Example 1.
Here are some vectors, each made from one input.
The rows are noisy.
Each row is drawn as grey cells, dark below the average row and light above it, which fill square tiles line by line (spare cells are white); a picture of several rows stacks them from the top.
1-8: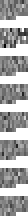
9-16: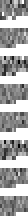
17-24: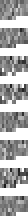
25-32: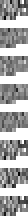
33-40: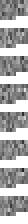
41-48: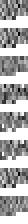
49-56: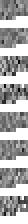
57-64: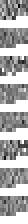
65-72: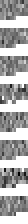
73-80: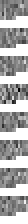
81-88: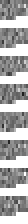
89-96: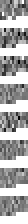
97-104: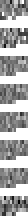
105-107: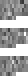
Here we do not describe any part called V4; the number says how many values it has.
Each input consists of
either one of 7 labels and a node of a 10-node tree, or a value of V4.
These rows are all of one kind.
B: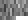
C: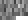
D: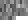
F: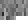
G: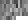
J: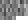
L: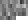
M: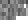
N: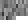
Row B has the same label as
C and D.
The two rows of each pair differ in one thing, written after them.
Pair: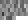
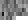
the label
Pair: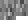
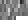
the node of the tree
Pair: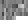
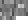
the label
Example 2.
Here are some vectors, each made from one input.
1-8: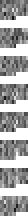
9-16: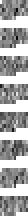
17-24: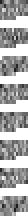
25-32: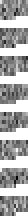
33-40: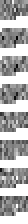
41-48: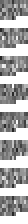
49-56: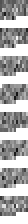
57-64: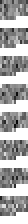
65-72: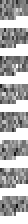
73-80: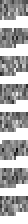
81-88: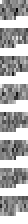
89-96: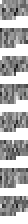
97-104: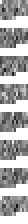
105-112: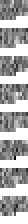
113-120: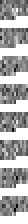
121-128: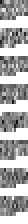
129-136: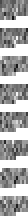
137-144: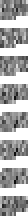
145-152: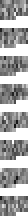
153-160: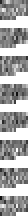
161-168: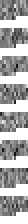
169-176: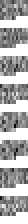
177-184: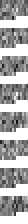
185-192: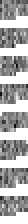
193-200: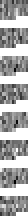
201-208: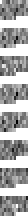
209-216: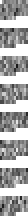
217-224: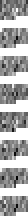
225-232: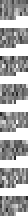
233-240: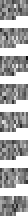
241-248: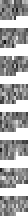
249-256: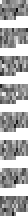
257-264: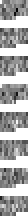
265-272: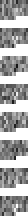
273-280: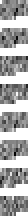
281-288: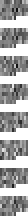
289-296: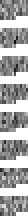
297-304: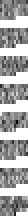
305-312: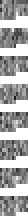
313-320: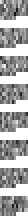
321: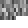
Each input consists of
either a point on a 9-point circle, or a list of up to two points on a 4-point line.
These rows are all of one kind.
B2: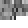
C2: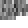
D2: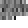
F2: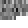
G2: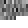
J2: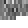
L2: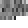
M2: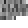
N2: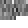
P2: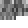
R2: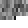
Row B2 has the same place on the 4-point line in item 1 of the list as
D2, L2, P2 and R2.
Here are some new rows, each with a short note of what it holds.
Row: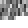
the empty list
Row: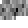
a list of one item
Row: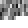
the empty list
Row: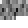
a list of one item
